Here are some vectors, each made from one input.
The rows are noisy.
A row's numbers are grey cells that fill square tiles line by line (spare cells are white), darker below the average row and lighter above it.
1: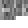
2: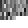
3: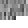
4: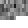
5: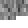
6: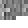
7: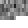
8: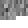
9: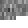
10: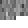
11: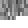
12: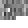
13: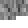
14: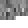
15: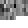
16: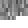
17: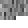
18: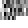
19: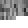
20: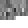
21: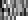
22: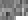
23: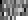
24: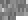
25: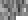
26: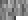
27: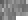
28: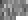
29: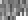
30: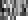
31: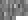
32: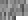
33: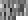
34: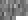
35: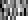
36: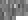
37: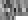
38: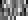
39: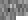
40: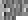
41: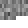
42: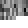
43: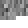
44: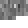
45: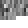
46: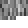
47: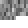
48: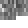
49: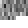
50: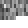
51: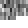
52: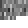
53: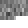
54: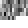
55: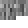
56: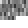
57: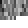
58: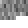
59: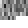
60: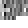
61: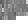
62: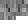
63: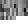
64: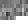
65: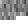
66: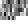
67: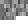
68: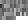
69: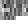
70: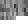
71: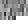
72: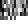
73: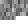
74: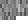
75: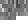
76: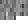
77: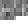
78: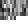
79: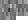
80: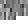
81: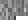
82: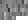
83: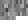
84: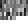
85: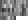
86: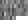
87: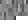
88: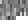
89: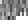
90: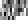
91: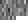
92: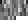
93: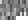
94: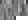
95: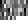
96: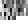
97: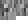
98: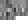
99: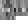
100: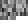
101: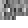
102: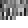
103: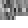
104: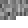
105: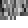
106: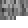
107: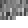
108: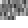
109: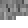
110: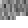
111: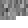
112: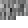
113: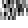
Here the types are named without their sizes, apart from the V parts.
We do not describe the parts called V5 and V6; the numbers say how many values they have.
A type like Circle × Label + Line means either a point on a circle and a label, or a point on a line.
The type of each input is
Bool × (Line + V6) + V5.
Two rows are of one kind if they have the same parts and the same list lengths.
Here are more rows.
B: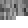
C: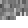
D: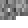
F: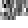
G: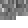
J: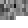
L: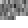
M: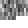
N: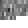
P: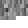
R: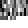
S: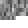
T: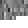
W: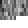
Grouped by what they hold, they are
B, C, J, L, P, S
D, F, R
G, M, N, T, W

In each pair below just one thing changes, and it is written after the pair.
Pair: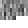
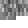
the true/false value
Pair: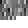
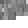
the value of V6
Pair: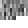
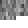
the value of V6
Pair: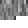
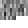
the value of V6
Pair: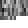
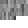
the value of V6
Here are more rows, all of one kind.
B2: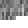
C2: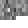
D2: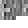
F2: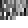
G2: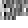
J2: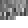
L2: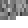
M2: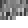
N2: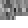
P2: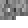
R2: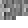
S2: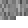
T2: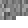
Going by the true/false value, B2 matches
F2, J2, M2 and N2.
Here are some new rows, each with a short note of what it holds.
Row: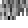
a value of V5
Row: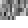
a value of V5
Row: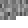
a point on a line and a true/false value
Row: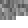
a true/false value and a value of V6
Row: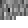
a true/false value and a value of V6
